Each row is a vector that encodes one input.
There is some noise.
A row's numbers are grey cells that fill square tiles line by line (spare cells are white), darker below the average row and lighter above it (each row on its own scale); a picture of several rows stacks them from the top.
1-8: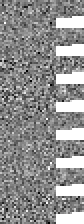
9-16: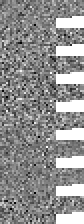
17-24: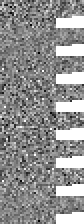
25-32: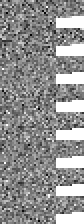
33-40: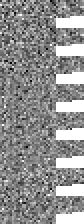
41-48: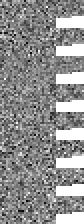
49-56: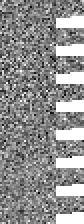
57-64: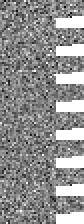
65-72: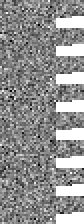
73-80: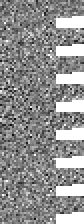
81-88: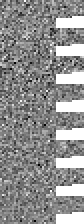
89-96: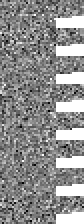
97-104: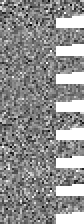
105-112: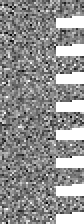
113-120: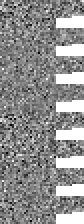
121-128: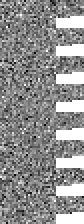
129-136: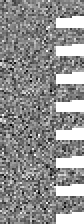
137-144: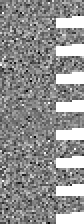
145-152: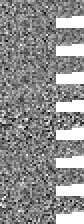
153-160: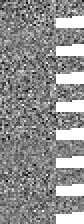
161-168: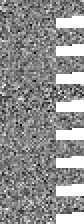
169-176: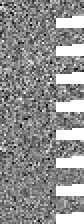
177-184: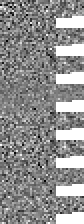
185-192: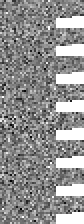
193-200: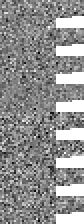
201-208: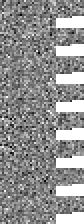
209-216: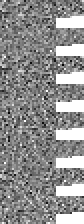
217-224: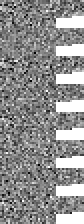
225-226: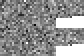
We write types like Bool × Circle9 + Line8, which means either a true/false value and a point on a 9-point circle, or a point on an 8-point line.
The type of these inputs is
Circle9 × (Tree7 + Unit) + Line5 × Line5 × Line5.
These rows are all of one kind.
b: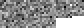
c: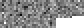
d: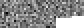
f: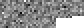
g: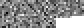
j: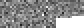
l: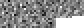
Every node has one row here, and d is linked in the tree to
f.
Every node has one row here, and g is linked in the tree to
j.
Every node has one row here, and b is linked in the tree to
l.
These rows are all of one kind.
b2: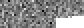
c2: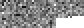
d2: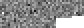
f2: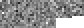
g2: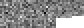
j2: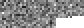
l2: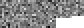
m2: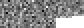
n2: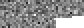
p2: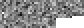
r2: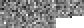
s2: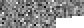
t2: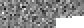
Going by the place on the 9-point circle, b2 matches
c2, j2 and s2.
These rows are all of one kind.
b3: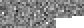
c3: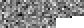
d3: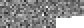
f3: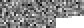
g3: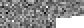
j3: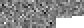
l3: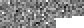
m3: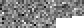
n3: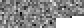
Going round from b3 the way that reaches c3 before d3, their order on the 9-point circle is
b3, c3, n3, j3, f3, m3, g3, d3, l3.
